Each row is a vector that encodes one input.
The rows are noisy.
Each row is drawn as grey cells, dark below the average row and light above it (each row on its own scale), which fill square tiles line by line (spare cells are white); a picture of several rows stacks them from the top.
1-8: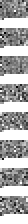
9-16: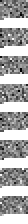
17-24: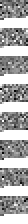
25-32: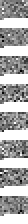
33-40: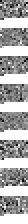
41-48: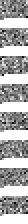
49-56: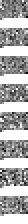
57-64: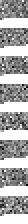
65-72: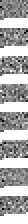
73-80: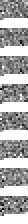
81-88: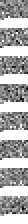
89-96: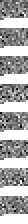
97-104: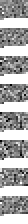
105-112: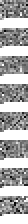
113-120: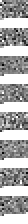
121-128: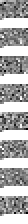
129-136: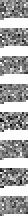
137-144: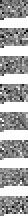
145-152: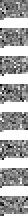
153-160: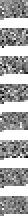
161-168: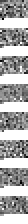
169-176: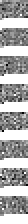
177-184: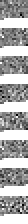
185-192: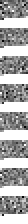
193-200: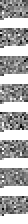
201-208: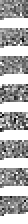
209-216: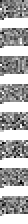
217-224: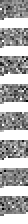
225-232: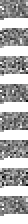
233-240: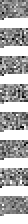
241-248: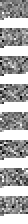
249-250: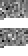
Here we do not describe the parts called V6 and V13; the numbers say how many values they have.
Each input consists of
a true/false value, a value of V6 and a value of V13, together with either a point on a 10-point circle, or a fixed value.
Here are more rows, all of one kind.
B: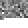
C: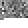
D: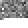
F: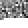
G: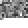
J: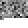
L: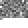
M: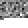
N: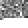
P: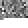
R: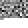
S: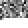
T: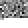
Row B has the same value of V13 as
C, J and P.
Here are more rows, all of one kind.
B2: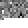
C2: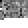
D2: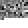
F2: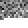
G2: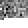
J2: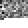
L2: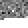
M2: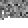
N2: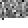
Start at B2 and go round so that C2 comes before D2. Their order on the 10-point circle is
B2, C2, G2, N2, J2, L2, D2, F2, M2.
